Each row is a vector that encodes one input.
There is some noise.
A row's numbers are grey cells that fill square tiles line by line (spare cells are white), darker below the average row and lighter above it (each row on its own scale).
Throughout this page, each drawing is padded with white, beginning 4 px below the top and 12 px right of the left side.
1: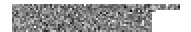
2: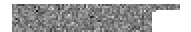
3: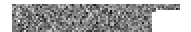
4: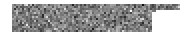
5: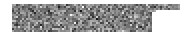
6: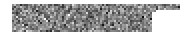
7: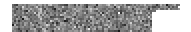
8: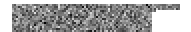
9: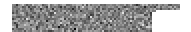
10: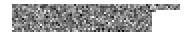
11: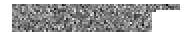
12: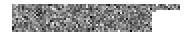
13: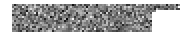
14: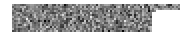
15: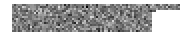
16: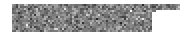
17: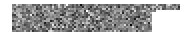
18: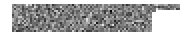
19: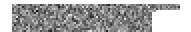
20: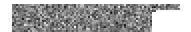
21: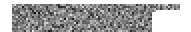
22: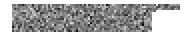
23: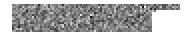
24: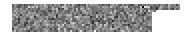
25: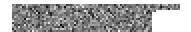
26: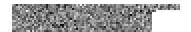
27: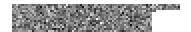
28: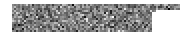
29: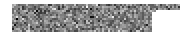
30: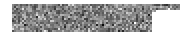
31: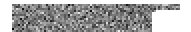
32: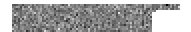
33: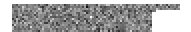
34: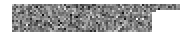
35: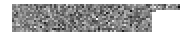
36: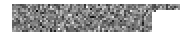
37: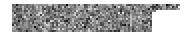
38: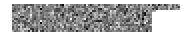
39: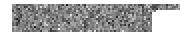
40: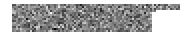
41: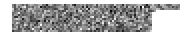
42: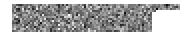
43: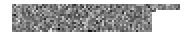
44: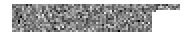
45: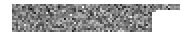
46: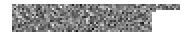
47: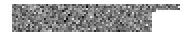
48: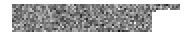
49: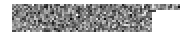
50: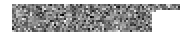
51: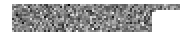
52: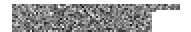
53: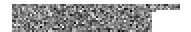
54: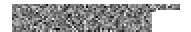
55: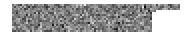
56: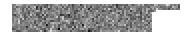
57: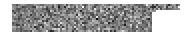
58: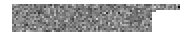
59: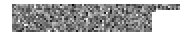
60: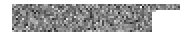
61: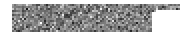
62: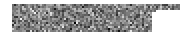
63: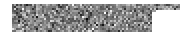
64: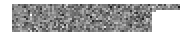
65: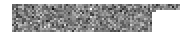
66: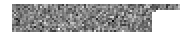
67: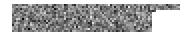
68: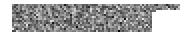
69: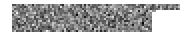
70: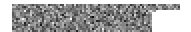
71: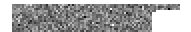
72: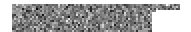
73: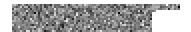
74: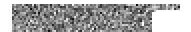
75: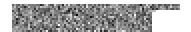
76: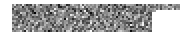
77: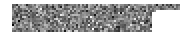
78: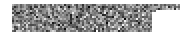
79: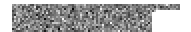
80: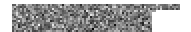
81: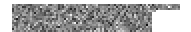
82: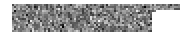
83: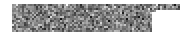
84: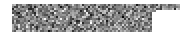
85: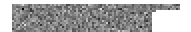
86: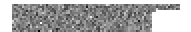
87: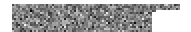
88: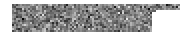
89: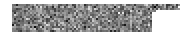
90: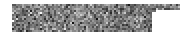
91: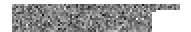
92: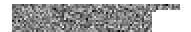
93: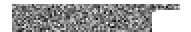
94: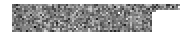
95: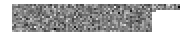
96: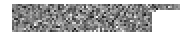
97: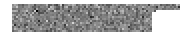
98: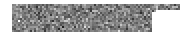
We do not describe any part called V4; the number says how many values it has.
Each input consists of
a list of up to two items, each a true/false value and a value of V4.
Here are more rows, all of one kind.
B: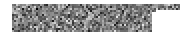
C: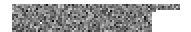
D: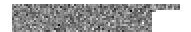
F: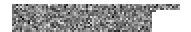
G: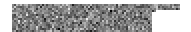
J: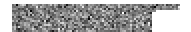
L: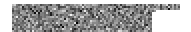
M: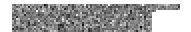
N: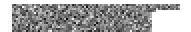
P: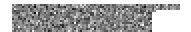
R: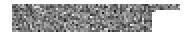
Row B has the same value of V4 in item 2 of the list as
C, M and P.
